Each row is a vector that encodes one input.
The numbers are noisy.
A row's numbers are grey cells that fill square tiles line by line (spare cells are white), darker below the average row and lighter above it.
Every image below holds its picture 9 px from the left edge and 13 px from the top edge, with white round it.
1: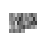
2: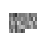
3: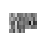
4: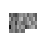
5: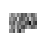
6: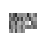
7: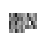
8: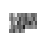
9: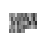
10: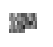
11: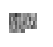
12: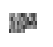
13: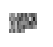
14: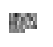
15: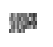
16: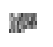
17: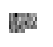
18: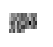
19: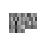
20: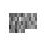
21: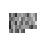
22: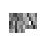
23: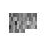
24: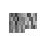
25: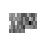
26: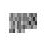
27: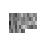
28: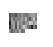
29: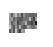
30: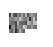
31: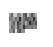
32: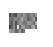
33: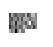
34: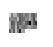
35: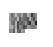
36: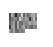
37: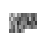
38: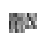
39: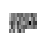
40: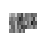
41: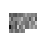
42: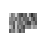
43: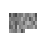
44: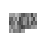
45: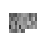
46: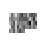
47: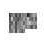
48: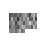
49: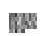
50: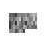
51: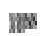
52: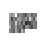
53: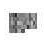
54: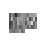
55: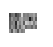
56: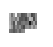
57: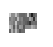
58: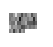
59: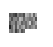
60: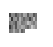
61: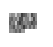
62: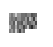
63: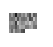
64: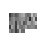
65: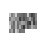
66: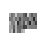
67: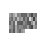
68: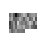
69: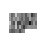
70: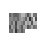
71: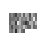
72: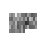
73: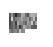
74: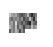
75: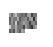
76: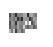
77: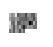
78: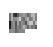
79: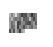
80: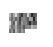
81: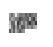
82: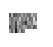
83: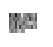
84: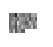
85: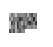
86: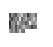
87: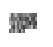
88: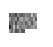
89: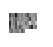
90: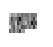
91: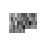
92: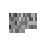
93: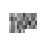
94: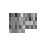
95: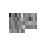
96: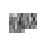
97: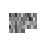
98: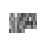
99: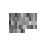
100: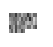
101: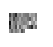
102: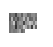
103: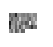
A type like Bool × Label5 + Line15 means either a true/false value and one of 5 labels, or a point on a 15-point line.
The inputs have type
Bool × Label8 × Tree9.
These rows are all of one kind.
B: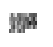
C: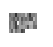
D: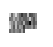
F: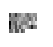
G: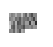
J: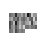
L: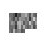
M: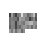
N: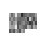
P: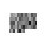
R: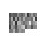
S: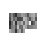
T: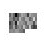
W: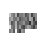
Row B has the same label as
C, D and L.
